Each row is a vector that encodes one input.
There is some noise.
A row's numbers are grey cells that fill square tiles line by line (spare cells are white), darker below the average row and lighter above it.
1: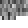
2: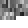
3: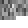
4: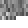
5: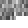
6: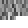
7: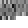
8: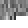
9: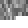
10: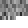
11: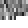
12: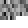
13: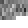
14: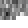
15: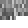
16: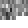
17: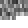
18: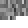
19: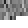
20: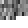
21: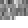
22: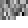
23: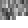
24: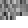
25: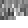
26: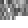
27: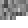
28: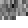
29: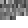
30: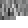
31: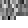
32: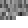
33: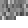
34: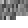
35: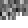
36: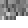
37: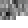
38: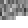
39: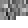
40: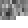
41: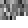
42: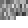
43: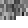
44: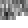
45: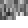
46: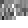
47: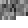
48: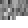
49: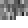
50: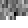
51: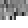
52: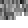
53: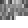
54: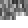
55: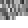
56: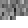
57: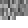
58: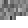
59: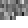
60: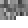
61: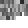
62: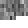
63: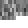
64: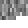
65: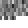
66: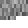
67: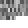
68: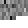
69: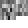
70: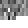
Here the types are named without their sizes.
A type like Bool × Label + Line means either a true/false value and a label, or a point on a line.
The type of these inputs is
Bool × Bool × Bool + Line.
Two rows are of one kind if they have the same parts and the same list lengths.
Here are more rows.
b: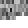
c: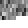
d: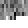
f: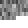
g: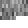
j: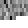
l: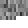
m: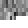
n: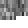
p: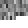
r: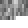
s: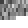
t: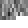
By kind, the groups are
b, c, f, g, r, s, t
d, j, l, m, n, p

